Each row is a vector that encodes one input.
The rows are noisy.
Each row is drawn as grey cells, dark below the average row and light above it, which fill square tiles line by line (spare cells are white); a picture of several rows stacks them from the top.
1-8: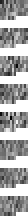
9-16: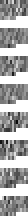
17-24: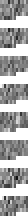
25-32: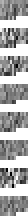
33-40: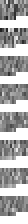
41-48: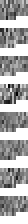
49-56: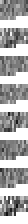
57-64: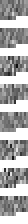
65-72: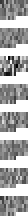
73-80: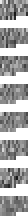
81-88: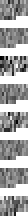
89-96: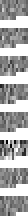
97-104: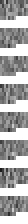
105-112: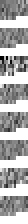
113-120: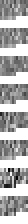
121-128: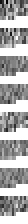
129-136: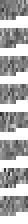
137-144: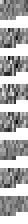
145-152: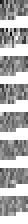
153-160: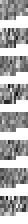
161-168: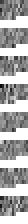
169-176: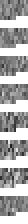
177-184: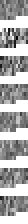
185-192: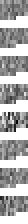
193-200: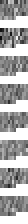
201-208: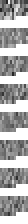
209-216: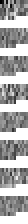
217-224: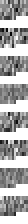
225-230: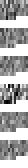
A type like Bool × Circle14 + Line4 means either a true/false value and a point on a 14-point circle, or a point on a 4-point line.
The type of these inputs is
Bool × Line5 + Label11.
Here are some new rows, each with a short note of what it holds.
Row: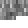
one of 11 labels
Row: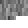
a point on a 5-point line and a true/false value
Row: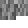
one of 11 labels
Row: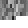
one of 11 labels
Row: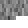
a point on a 5-point line and a true/false value
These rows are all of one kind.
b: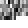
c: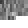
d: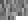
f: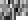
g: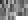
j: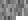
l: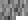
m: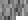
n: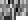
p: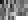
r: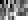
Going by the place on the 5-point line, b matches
c, d, f and l.
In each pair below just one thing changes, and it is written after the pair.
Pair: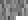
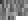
the true/false value
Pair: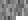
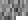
the place on the 5-point line
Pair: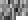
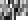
the place on the 5-point line
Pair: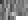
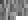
the true/false value
